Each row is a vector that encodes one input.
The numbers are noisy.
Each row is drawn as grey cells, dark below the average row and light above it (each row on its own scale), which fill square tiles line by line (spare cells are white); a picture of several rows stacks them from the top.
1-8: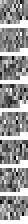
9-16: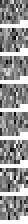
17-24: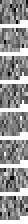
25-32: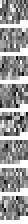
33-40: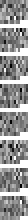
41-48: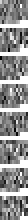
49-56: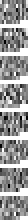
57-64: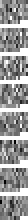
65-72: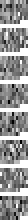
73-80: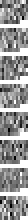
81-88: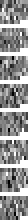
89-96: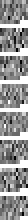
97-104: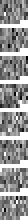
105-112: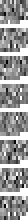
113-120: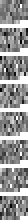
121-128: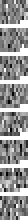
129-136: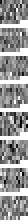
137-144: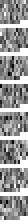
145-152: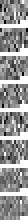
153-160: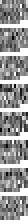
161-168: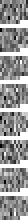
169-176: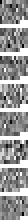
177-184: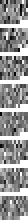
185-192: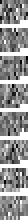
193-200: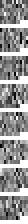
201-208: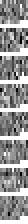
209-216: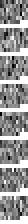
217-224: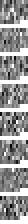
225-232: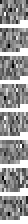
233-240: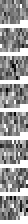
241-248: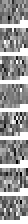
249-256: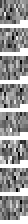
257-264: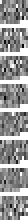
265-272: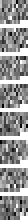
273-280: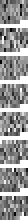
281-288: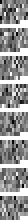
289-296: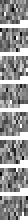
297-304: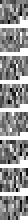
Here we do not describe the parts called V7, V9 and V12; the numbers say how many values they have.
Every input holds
a value of V12, together with either one of 10 labels and a value of V7, or a point on a 10-point line, a true/false value and a value of V9.
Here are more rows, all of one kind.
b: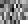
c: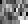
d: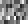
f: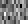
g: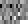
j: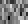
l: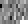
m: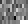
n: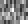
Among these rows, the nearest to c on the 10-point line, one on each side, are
j and m.
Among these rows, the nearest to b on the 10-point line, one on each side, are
f and l.
